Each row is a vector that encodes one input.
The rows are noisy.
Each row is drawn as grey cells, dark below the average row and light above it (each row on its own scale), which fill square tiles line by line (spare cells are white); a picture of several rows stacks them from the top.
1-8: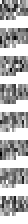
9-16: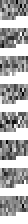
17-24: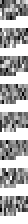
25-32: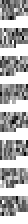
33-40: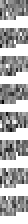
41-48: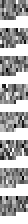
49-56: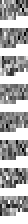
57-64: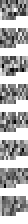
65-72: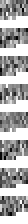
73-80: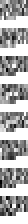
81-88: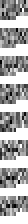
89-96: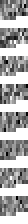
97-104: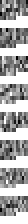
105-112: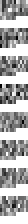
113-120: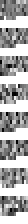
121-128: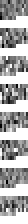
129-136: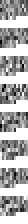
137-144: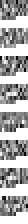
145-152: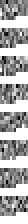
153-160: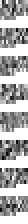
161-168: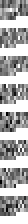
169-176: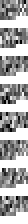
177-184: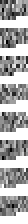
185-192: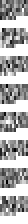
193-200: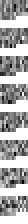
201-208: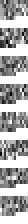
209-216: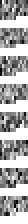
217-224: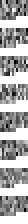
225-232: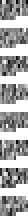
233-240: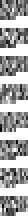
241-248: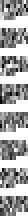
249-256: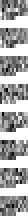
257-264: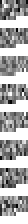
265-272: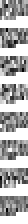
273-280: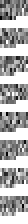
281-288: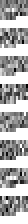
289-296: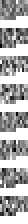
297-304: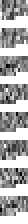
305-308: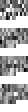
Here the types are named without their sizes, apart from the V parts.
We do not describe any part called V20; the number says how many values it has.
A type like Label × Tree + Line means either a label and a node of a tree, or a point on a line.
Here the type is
(Circle + V20) × Label.
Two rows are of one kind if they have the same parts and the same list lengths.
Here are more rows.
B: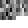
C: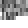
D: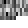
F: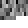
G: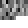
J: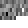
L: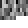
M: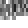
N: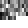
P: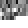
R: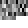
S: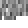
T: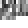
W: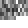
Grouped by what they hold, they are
B, C, F, G, J, L, M, P, R, S, W
D, N, T

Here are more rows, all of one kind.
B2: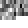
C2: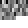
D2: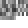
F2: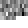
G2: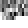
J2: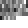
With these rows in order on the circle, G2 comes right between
D2 and F2.
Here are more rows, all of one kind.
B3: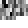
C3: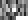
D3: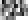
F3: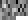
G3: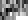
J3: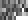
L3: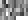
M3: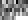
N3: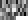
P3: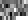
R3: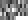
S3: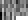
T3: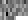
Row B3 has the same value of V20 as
J3, P3 and S3.
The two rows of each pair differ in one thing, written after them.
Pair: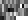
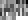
the label
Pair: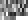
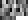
the label
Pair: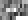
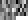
the label
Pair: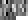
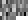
the label
